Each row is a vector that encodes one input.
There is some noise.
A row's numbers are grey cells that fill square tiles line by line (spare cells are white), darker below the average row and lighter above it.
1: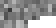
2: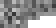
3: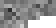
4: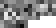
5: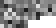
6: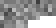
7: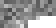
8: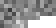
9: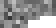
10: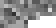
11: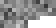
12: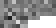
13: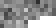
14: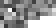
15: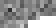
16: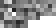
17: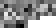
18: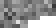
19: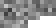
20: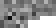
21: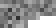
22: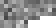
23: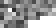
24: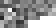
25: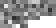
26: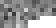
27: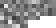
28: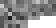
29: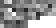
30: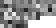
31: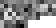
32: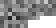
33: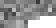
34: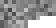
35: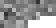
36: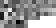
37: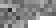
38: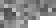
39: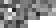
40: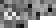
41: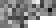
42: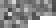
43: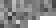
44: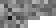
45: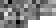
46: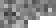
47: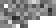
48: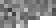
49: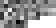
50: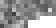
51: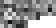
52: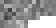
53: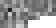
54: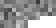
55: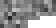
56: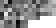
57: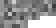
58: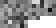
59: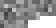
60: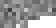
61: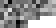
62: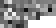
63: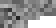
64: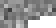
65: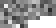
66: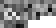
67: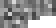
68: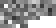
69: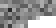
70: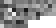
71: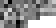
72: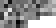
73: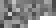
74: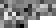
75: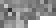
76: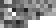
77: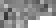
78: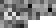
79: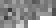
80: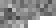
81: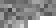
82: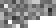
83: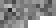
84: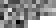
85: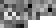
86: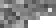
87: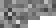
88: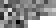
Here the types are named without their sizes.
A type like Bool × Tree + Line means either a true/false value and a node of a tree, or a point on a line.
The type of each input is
Bool × (Tree + Unit) + Line.
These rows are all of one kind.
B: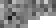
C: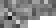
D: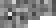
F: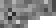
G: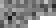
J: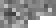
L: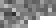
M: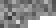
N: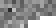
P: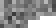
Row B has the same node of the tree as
G, J, L and P.
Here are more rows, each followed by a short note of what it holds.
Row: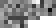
a true/false value
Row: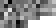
a point on a line
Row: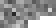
a node of a tree and a true/false value
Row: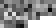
a point on a line
